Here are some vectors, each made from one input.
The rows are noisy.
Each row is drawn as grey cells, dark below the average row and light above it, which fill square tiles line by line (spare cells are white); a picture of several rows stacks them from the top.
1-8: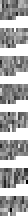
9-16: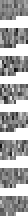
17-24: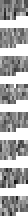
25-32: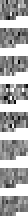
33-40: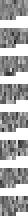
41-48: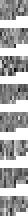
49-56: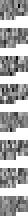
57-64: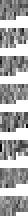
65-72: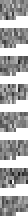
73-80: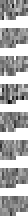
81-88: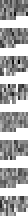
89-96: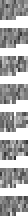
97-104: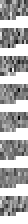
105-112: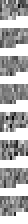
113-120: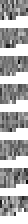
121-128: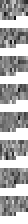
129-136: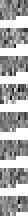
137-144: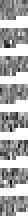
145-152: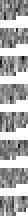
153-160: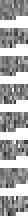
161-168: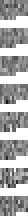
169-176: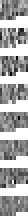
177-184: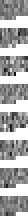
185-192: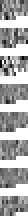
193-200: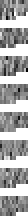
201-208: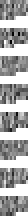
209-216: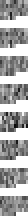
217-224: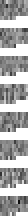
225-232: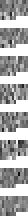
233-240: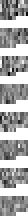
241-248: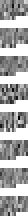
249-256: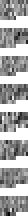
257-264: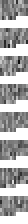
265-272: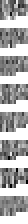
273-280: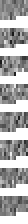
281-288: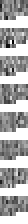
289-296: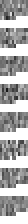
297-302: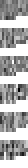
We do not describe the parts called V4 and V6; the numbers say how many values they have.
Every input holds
a point on a 7-point line and a value of V4, together with either a node of a 13-node tree, or a value of V6.
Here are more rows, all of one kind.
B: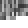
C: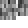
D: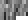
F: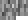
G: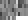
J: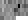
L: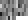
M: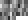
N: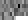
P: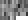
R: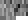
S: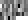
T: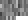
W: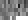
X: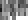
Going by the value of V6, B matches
C, G, L and T.
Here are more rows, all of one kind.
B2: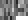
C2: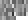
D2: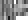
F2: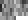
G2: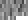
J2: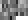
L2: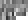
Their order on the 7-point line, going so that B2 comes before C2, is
L2, F2, D2, G2, J2, B2, C2.
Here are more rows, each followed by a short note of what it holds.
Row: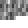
a point on a 7-point line, a node of a 13-node tree and a value of V4
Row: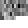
a point on a 7-point line, a value of V4 and a value of V6
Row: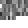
a point on a 7-point line, a value of V4 and a value of V6
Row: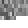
a point on a 7-point line, a node of a 13-node tree and a value of V4
